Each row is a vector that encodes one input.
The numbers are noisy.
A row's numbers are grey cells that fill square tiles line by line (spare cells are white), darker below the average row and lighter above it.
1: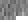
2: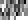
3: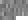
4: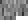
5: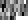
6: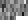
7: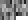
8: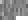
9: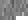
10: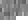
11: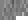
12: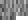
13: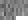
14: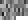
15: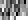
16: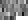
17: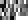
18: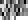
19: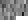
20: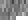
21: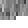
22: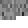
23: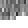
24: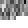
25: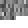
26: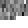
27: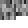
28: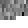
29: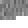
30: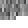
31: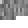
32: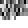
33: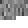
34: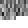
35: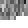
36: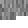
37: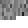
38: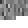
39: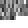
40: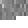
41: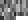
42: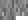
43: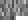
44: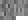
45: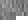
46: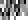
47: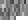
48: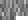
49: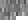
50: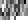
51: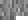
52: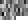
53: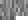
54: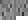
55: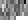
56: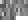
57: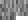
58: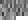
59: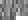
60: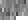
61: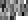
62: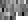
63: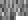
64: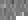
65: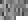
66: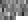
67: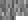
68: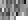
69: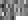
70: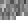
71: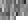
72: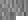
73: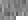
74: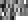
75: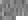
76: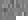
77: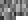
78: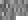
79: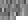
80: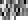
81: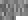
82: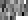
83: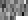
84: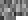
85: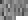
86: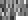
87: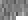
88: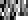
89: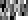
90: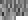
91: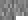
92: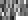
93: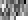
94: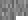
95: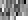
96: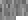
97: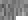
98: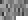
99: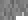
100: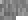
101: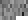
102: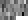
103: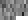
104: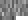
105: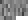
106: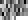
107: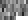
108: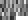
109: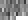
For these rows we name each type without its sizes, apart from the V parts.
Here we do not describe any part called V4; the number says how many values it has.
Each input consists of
a list of items, each a true/false value and a value of V4.
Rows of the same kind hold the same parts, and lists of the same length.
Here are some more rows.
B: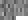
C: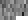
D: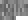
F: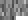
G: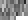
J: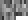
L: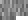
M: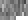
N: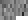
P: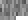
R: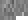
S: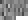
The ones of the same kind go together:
B, D, F, G, L, M, P, R
C, N, S
J

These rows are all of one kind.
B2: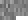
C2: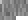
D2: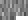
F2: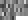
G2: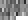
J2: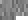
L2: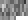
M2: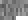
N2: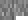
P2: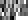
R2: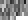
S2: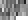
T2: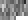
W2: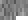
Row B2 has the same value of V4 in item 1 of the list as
C2, F2, L2 and P2.
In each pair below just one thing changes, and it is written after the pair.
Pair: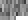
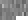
the true/false value in item 1 of the list
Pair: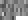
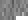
the true/false value in item 1 of the list
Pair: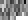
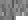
the value of V4 in item 2 of the list
